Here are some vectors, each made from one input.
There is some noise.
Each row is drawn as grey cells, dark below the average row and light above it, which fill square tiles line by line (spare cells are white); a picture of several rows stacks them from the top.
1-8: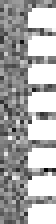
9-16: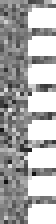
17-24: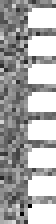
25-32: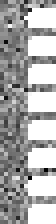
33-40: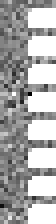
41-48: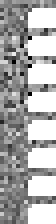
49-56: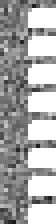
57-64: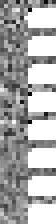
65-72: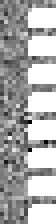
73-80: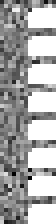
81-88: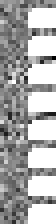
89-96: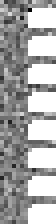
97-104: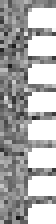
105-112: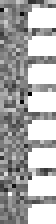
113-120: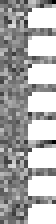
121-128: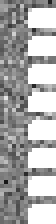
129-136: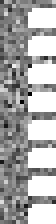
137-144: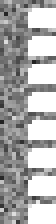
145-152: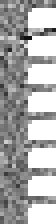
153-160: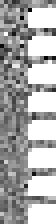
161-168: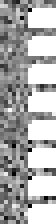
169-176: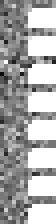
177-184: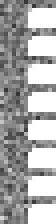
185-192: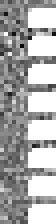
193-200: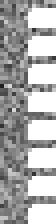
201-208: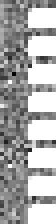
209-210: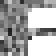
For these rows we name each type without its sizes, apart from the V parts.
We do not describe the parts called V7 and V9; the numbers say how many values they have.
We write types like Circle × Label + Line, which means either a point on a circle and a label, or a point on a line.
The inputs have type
Bool × Bool × Bool × Line × V7 × V9 + Tree.
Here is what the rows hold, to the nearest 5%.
About 80% of them hold a point on a line, three true/false values, a value of V7 and a value of V9. The rest hold a node of a tree.
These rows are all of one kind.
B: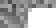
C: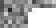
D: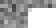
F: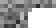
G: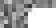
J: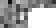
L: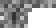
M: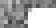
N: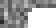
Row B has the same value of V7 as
D and J.
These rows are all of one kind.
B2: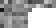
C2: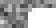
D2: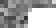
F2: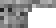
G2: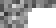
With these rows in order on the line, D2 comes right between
C2 and G2.
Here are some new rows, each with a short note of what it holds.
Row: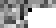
a node of a tree
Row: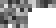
a node of a tree
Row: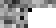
a node of a tree
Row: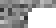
a point on a line, three true/false values, a value of V7 and a value of V9
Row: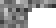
a point on a line, three true/false values, a value of V7 and a value of V9
